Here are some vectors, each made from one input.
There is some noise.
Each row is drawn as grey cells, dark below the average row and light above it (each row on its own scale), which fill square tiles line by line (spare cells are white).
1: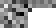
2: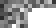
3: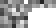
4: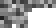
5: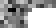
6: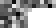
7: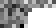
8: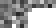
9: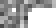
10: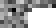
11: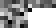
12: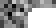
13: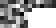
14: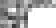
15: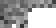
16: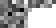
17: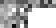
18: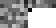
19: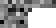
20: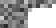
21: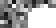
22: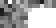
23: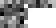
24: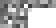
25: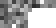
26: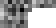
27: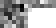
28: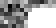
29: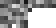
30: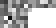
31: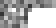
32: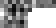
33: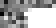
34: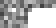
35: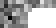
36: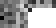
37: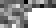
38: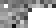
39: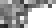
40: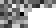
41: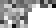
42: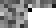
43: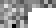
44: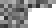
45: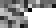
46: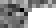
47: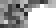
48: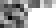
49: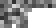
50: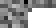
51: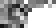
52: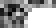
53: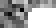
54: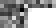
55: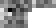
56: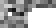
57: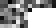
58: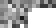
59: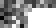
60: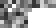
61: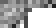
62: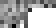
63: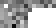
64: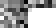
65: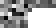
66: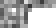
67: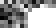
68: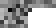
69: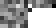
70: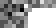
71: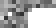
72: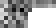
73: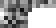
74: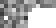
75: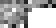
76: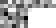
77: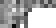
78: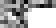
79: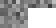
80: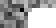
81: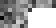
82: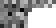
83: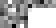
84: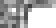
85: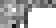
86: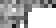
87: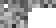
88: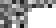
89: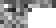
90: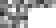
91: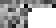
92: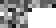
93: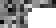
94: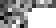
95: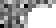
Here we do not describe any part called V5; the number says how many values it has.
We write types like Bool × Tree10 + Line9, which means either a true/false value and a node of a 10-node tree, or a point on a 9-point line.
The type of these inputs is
Tree7 × (Tree7 + V5).
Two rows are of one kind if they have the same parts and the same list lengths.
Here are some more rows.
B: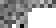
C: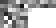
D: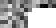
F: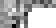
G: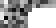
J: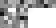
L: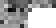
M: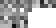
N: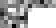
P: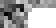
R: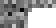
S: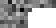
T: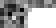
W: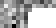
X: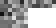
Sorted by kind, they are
B, C, J, N, P, R, T, X
D, F, G, L, M, S, W

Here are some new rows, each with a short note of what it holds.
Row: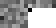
a node of a 7-node tree and a value of V5
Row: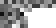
a node of each of two 7-node trees
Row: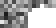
a node of each of two 7-node trees
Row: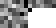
a node of a 7-node tree and a value of V5
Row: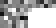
a node of each of two 7-node trees
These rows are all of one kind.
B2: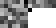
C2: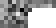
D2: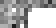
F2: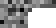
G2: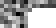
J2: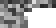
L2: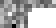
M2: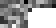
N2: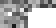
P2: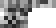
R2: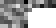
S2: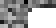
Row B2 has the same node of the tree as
G2 and R2.
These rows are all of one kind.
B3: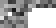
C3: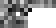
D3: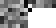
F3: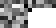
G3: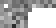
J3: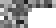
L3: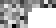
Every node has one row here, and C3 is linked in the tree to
J3.
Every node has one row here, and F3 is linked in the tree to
D3.
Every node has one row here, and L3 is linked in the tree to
G3.
